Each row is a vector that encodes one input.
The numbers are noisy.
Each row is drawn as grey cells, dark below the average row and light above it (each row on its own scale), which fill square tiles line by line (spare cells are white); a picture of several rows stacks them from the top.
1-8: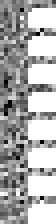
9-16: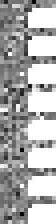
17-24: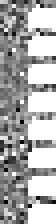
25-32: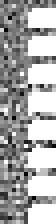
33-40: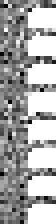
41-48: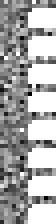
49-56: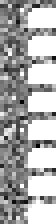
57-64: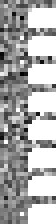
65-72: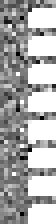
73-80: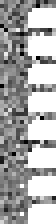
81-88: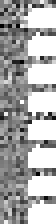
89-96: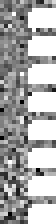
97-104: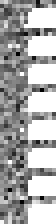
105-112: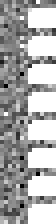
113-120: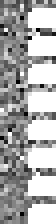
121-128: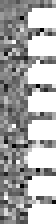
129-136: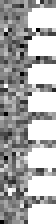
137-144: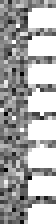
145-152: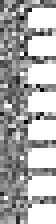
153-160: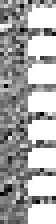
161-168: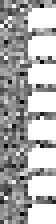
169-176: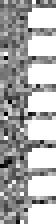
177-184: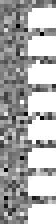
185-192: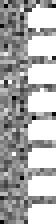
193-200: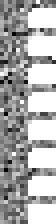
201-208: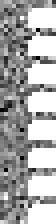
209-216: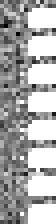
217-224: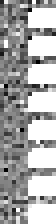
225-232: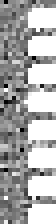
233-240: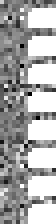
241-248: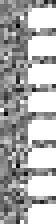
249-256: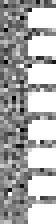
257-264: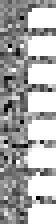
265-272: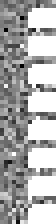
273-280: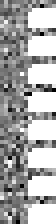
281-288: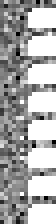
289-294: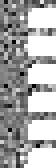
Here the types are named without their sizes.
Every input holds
two labels, together with either a point on a circle, or a fixed value.
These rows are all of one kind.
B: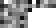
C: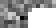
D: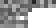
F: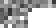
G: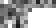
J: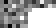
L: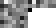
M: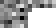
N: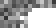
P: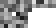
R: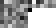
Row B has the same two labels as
F, G, L and R.
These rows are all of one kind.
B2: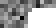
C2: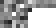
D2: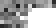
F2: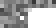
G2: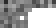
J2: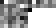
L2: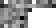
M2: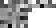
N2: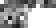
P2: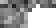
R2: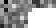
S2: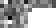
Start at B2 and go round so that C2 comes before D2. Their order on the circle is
B2, S2, N2, P2, M2, L2, J2, C2, F2, G2, D2, R2.
